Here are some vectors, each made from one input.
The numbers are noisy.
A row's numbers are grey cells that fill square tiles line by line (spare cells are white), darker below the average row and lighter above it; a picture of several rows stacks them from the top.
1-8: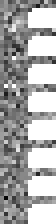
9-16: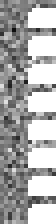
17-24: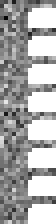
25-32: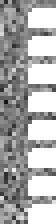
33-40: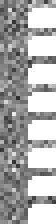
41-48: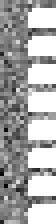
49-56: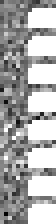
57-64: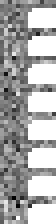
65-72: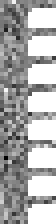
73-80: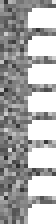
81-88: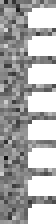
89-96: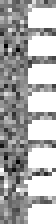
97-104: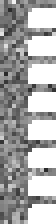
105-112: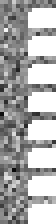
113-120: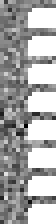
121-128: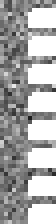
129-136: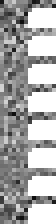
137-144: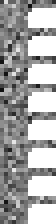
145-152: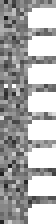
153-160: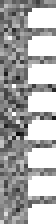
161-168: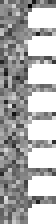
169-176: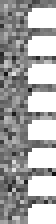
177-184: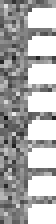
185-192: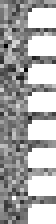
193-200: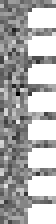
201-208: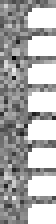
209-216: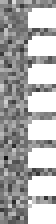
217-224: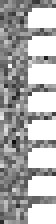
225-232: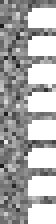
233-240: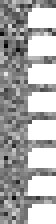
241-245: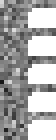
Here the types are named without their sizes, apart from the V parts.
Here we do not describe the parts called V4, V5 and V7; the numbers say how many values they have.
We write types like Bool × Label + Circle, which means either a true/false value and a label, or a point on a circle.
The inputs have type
((Bool × Bool × Bool + Line) × V4 + V5 × V7) × Line.
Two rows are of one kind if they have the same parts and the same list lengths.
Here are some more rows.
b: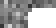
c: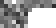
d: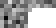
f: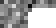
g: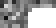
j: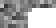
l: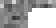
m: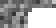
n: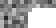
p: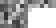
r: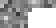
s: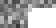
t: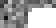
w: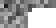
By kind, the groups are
b, f, r, w
c, j, l, m
d, g, n, p, s, t

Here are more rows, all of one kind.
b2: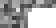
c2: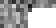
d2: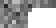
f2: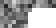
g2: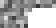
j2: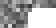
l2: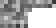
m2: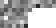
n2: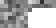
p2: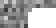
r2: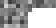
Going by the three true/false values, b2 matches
c2, f2, j2 and l2.
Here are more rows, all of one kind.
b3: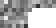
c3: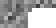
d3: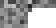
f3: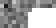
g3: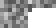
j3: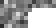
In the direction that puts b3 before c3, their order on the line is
b3, f3, g3, c3, d3, j3.
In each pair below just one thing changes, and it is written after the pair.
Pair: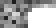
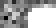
the value of V5
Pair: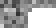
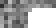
the value of V7
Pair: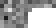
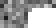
the value of V5
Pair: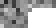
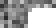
the value of V7
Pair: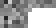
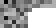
the value of V7
